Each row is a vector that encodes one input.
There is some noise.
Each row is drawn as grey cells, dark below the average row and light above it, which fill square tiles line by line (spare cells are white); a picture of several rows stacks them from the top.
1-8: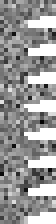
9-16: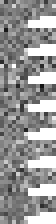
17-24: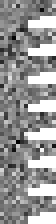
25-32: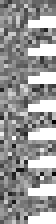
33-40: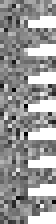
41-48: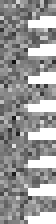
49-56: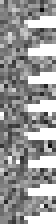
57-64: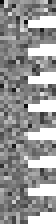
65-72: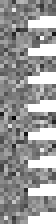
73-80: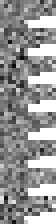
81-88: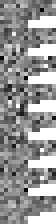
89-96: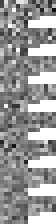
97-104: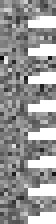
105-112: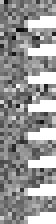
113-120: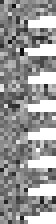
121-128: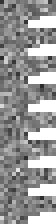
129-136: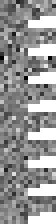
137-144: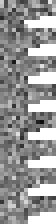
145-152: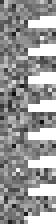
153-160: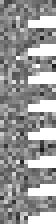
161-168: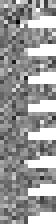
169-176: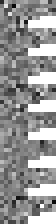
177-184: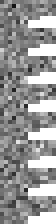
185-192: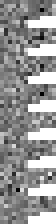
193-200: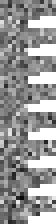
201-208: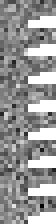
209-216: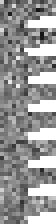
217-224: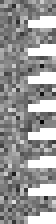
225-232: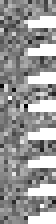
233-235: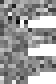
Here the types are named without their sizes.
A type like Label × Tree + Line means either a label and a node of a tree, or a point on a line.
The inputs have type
(Bool × Bool × Bool × Bool + Unit) × Tree.
